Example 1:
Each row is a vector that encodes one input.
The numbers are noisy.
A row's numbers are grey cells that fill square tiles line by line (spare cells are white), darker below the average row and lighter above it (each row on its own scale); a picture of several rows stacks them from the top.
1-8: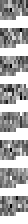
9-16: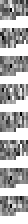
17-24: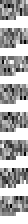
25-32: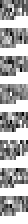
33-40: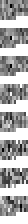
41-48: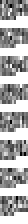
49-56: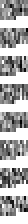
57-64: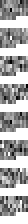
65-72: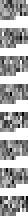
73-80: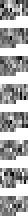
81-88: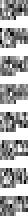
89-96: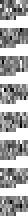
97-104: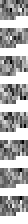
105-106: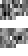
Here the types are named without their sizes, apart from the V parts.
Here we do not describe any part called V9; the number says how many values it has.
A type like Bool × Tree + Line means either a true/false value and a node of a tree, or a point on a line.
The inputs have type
Bool × (Line + V9).
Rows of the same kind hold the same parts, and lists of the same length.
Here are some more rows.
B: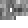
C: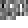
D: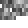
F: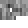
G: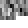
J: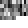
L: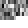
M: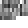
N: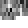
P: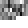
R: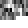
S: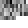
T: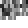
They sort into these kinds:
B, C, D, F, L, M, P, T
G, J, N, R, S

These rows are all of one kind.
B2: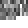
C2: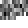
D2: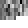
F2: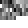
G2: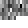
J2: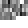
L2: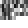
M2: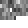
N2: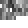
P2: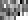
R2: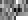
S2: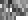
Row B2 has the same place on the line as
F2, M2, N2 and S2.
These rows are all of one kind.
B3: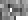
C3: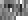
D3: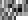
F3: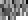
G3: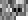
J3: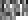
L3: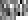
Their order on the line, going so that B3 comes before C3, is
B3, L3, J3, G3, D3, F3, C3.
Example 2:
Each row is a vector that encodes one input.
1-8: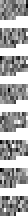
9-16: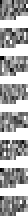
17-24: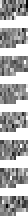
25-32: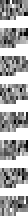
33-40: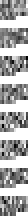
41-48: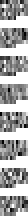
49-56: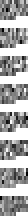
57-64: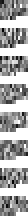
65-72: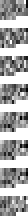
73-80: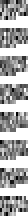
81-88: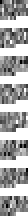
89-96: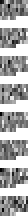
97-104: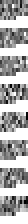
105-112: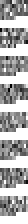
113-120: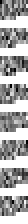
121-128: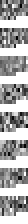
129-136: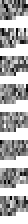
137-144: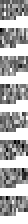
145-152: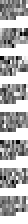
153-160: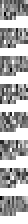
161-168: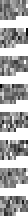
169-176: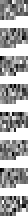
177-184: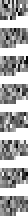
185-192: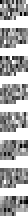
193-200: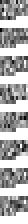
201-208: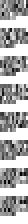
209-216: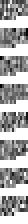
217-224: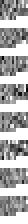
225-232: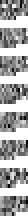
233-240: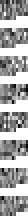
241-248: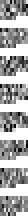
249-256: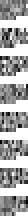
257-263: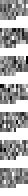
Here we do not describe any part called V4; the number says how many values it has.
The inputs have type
Line11 + Line12 × V4.
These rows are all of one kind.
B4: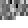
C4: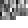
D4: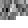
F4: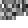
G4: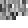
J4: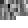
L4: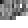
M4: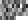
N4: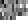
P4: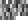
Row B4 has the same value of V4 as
D4, F4, M4 and P4.
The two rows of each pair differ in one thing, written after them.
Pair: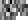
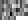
the value of V4
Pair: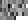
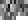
the value of V4
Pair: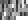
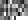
the place on the 12-point line
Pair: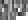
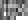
the value of V4
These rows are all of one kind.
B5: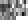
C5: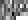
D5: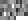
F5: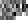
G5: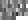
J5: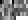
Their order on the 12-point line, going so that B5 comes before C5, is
B5, D5, J5, C5, F5, G5.
